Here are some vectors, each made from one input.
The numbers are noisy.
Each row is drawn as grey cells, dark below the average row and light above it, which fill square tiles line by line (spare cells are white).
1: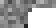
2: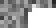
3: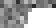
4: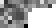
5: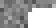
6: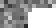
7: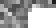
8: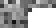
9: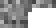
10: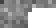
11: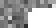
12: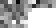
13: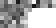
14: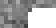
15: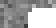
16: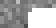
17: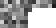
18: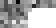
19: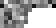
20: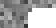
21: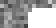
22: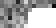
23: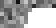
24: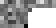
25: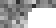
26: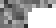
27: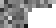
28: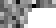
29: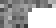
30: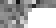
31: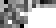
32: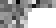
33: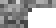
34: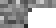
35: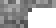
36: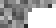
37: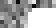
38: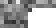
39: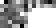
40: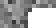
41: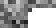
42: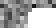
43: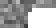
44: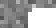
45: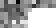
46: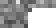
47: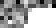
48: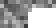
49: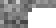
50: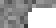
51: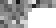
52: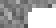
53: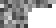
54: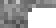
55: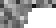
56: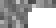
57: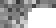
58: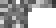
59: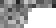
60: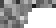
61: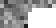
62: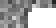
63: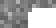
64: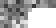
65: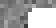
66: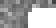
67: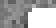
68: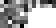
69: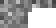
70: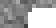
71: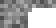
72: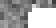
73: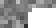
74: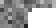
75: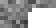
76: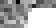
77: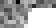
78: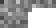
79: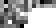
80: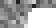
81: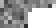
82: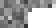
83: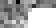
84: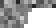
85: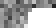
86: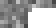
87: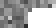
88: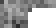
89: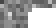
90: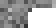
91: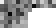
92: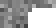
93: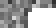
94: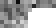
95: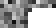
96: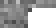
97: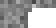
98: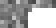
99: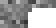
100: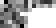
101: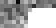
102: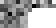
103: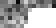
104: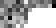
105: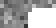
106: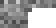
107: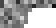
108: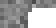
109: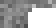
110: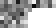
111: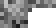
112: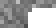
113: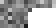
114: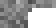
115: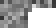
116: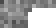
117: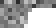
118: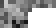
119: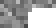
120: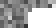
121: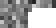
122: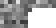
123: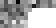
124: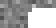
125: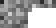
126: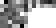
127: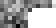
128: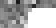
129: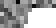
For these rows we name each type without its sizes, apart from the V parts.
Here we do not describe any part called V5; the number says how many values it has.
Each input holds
a list of items, each a true/false value and a value of V5.
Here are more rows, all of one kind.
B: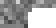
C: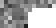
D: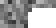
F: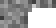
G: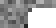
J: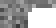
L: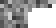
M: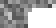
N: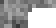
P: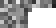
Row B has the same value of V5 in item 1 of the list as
C, F, J and M.
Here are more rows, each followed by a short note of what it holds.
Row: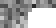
a list of one item
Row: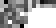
the empty list
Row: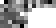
the empty list
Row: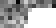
a list of one item
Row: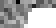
a list of one item
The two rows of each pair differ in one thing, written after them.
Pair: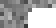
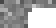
the value of V5 in item 1 of the list
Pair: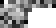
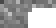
the value of V5 in item 2 of the list
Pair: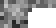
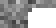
the true/false value in item 2 of the list
